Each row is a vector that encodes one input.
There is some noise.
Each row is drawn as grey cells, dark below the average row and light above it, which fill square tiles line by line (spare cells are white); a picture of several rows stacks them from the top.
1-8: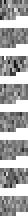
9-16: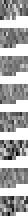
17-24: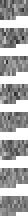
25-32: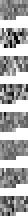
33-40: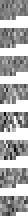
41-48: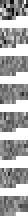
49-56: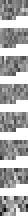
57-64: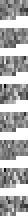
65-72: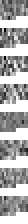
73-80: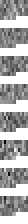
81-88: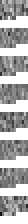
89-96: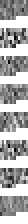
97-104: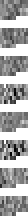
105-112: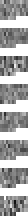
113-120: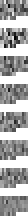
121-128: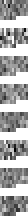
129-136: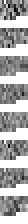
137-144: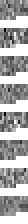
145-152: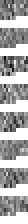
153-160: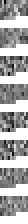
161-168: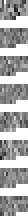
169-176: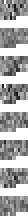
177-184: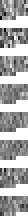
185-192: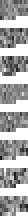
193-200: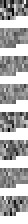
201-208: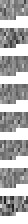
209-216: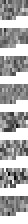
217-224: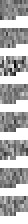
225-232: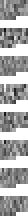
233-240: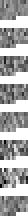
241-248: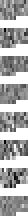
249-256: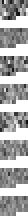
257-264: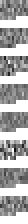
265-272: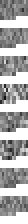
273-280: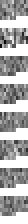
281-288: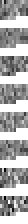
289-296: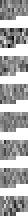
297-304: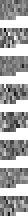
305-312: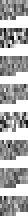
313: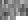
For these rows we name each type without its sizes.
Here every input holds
four true/false values.
